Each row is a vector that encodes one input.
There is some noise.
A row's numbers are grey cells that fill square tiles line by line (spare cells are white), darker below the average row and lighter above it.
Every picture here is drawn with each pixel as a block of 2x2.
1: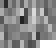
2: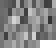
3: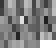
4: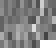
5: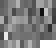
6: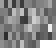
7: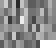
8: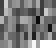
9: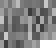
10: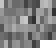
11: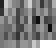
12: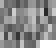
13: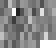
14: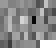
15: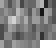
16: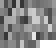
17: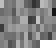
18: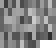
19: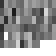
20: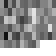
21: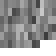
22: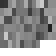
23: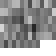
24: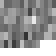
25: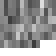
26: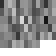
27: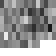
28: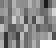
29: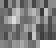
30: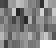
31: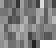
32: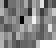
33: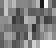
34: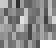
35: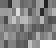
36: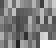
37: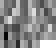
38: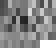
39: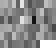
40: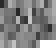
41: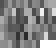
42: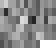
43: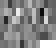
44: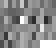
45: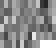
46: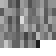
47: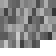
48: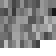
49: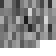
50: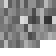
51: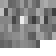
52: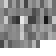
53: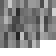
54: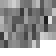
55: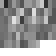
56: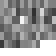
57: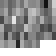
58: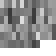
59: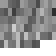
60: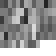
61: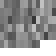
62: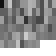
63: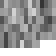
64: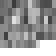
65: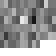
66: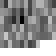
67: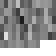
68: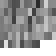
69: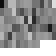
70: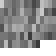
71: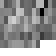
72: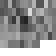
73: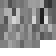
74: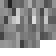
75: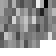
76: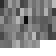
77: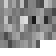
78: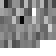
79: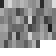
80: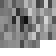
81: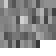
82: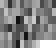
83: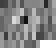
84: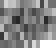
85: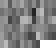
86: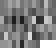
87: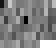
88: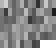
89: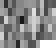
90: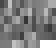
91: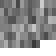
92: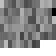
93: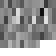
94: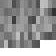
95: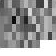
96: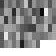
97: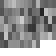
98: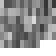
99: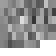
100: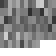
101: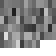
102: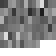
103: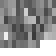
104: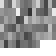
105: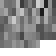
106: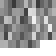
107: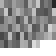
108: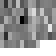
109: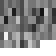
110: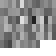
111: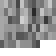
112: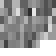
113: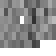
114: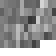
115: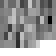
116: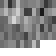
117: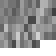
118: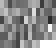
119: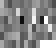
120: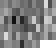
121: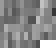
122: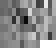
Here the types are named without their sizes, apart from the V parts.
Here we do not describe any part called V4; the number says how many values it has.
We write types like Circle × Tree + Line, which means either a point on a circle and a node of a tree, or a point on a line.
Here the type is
(Bool × Bool × Bool + Unit) × (Line × V4 + Tree).
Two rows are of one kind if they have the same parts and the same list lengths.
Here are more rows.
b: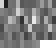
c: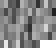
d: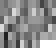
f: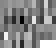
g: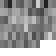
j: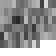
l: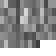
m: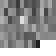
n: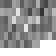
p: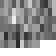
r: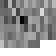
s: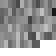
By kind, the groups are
b, f, r
c, s
d, g, j, n, p
l, m

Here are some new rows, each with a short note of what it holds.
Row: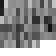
a point on a line, three true/false values and a value of V4
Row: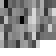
a node of a tree and three true/false values
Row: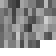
a node of a tree
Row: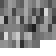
a node of a tree and three true/false values
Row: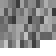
a node of a tree
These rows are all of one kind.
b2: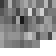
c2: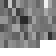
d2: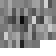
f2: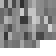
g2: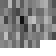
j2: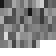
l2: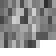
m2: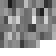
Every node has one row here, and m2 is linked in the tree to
b2.
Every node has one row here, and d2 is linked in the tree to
b2.
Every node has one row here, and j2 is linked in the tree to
l2.
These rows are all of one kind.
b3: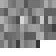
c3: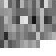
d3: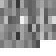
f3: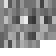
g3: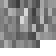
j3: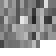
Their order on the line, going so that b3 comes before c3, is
b3, g3, j3, c3, d3, f3.
